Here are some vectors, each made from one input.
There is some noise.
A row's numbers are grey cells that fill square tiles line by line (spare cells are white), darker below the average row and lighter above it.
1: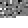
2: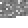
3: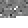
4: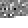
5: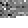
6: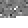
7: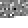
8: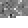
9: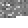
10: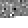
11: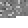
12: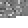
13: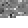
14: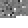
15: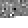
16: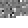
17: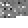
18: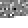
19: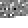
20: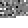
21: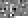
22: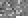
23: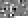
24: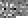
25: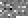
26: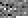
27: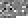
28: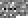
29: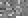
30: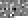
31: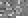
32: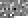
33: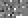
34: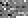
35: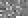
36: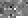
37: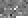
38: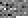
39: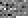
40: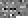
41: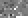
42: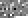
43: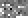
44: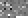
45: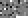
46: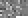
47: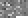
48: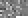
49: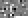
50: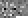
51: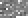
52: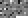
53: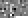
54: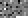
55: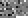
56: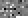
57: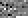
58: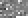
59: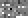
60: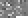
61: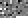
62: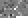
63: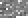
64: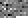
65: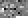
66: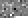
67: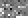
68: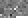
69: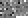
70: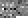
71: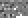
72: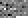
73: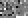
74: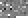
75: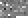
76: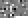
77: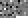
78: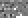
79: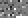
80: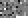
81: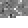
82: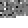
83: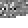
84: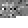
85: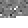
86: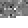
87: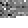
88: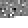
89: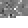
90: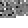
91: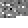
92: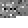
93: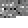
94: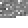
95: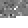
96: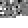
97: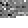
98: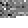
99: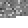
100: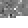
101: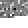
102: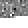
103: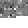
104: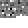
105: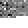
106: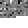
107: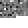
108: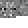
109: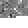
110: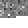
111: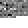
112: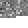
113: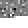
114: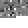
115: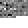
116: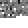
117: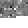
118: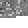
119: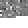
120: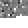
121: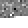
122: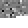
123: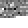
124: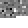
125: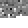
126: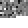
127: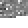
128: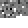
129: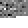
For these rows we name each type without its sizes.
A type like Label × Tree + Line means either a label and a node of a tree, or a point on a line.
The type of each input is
Line × Tree × (Tree + Unit).
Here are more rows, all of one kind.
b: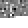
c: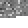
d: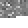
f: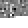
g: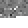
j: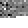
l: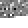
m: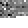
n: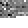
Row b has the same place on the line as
f and l.
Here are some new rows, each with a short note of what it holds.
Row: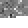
a point on a line and a node of a tree
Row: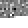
a point on a line and a node of a tree
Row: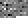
a point on a line and a node of a tree
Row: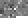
a point on a line and a node of a tree
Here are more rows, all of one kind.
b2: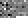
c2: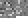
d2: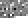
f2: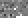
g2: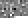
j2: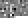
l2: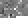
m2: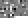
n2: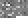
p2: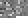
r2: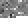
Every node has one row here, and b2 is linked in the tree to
d2 and l2.
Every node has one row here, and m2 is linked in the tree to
j2.
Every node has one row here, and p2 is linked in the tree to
c2 and g2.
